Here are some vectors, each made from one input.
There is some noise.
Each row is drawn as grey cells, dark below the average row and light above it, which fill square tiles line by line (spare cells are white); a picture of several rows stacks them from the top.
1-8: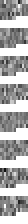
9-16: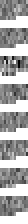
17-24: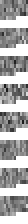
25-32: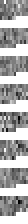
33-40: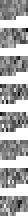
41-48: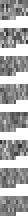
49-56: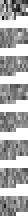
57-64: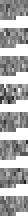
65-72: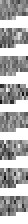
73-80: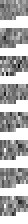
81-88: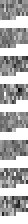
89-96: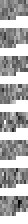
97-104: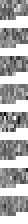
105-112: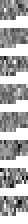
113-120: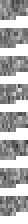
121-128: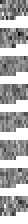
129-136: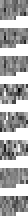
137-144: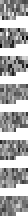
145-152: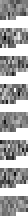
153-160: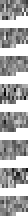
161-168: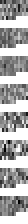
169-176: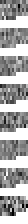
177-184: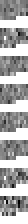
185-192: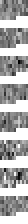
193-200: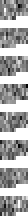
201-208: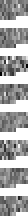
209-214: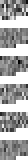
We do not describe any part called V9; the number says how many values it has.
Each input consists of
either a point on a 5-point circle and a true/false value, or a point on an 11-point line and a value of V9.
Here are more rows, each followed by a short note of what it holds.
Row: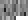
a point on an 11-point line and a value of V9
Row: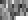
a point on a 5-point circle and a true/false value
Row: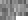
a point on an 11-point line and a value of V9
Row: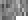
a point on an 11-point line and a value of V9
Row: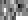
a point on a 5-point circle and a true/false value
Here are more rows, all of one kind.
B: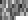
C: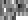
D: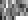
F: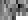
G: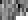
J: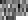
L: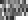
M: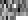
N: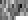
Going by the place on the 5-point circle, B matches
L and N.
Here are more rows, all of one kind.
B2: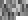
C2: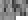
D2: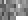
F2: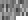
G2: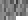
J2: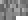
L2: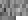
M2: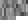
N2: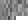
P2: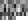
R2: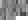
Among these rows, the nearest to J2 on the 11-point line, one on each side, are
D2 and R2.
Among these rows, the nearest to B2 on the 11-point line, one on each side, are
C2 and D2.
